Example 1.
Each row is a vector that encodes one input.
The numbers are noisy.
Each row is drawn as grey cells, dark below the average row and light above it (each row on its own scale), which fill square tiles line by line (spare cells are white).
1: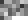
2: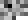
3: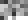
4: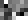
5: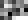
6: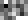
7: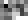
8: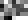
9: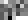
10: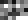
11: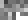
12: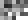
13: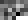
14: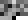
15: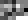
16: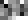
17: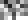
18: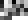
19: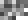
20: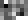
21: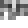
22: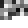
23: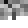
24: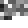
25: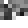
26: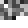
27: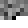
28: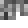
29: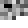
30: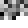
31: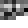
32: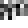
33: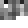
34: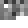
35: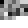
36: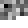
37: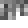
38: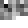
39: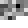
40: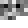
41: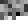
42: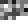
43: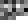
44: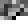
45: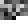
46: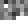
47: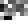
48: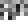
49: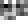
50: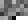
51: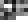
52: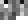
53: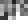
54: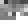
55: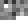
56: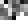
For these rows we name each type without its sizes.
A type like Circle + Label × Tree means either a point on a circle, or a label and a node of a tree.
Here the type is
Bool × Line.
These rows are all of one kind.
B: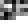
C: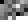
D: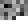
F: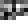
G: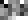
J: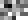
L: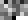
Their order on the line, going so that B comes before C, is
B, F, C, L, D, J, G.
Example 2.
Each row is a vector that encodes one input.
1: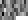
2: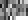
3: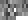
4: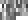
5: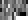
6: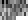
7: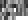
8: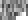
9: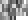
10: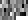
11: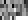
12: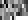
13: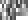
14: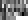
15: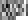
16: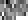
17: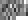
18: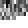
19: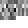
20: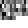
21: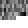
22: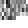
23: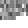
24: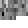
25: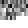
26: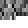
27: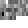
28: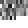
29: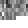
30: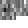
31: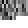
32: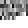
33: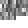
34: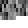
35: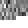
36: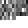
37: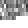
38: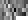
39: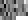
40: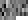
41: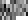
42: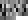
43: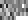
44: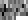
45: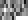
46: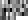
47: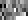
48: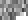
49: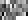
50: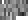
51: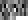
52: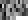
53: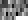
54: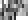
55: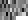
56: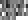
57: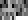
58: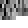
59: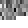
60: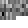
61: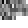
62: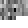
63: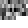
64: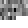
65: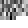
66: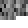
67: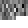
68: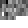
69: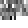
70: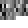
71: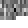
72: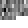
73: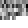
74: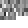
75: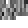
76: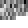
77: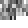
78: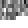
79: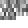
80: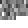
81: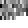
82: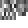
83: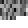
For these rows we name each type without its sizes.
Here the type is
Bool × Bool × Bool × Bool × Line × Line.
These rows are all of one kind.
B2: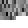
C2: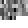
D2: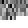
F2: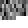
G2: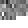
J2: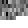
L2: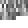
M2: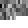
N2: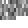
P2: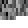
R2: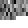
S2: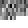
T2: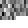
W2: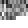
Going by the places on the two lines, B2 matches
C2, L2, P2 and W2.
